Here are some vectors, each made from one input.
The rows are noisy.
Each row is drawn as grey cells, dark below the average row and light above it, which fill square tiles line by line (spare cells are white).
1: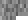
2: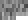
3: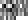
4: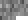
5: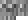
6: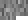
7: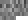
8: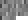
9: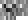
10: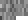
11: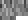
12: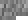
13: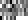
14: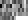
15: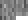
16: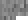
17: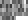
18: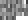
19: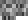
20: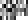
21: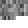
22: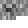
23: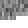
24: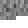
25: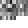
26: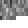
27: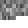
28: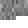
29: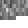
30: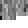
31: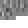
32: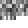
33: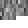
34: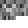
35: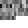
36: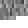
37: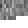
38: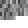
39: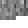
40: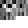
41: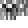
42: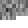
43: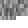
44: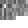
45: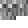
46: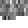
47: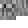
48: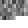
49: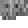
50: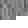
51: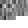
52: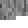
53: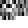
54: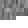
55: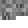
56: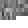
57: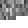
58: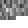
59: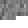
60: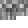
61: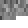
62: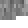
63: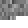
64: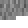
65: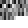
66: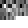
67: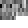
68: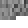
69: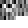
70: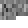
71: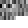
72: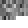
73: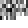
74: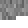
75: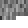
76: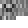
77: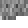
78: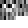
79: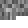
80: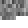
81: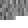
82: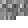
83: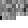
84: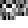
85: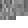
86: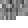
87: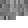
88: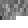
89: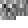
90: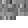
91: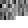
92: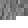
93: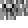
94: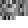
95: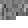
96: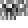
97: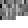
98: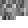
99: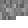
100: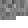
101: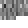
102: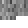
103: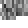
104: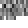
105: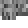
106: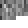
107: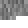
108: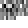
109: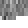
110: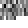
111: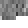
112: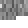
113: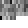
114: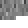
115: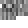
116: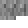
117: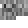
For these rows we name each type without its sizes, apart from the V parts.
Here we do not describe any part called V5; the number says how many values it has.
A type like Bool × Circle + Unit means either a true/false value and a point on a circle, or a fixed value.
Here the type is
List(Bool × V5).
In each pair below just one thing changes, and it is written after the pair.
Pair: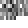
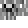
the value of V5 in item 1 of the list
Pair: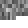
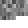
the value of V5 in item 1 of the list
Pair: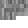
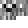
the value of V5 in item 1 of the list
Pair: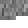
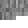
the true/false value in item 1 of the list
